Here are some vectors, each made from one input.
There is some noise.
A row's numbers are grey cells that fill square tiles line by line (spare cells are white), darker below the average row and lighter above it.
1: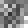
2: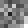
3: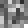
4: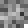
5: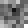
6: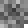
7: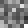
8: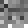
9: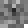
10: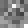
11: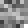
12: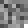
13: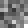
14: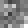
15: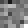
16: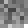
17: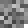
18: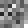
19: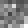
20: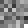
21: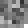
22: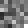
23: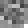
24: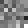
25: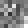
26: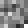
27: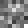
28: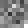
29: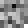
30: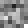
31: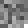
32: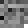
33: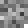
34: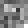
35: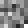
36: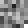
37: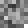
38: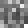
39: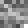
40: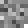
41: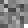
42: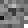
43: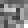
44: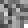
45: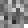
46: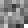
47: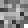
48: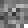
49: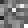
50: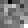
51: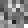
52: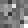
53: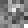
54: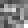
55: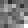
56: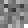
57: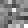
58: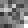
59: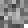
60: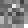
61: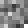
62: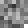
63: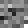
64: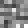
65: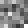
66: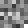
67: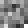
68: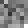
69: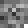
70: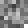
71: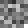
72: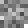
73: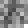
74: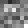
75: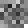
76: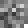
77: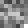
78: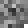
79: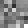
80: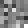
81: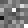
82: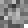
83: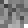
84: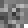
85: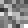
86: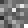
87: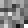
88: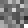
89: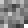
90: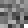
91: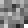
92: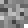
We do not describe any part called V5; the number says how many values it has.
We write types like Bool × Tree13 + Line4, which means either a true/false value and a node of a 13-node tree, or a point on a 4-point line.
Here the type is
List2(Line4) × V5.
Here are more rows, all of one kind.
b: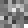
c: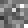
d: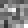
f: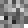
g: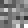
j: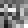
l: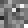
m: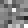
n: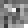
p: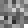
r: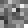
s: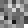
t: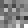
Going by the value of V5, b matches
f, p and s.
